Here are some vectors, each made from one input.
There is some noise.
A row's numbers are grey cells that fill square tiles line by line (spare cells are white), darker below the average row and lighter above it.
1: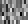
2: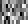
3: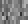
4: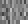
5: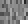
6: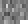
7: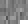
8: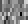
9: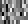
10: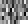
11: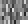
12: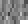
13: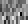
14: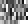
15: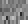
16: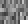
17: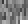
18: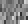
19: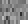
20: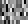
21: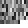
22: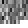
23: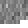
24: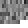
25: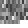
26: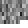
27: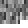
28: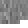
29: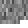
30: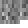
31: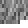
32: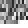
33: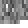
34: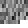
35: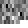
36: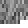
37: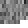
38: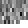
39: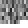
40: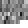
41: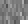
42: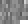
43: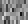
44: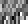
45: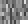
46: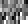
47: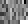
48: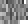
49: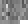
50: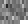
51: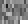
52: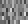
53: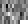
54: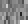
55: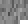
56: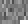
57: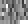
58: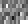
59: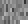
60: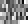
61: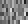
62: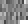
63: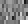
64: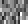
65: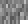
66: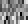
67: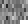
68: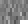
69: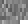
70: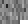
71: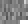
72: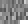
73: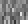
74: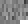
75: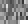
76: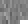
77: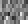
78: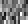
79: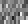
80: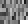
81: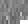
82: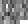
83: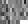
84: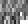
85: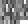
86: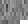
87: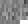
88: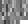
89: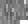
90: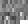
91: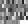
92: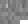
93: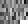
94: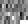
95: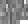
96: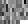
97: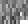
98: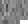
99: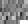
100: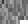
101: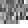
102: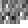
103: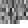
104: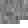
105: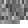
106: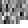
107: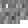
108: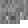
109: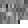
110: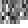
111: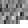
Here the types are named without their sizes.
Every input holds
either a label, or four true/false values.
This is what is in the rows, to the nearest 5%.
About 20% of them hold a label. The rest hold four true/false values.
